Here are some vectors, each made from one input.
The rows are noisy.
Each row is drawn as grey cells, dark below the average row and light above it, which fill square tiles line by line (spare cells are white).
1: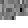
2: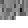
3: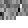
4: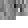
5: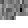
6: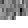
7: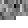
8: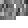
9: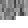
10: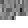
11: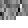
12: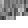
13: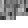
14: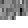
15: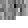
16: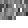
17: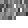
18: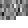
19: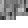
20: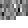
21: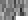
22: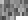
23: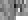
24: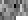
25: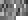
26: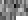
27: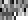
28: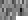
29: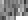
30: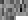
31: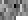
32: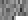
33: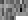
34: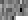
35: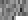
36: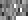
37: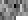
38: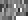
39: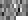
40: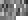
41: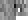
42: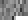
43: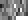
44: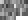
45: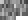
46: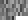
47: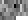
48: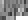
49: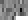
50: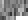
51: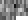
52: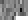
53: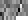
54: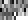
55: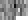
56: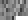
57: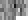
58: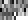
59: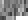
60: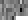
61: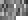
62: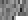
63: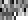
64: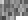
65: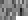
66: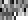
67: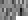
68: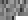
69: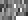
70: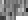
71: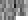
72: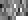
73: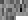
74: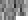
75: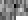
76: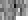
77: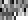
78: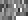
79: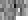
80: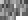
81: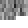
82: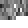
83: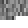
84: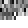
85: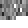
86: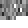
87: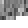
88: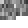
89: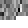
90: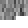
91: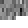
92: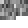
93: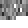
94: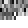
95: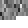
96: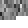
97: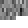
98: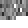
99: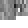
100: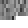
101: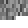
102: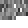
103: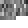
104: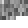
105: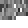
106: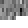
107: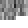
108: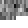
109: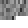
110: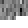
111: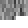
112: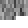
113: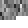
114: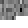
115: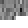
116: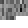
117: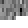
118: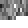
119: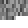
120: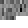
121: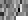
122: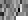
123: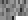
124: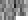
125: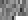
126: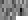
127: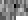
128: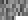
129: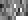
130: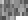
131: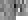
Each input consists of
either a point on a 14-point circle, or a fixed value, or a node of a 12-node tree.
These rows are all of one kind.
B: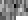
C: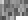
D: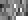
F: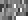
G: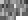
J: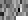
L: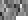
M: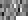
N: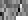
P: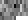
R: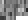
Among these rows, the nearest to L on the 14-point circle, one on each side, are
N and P.
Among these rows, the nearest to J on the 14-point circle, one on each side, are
M and N.
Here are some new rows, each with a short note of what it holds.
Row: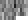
a node of a 12-node tree
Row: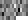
a point on a 14-point circle
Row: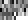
a fixed value
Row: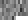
a node of a 12-node tree
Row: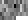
a point on a 14-point circle
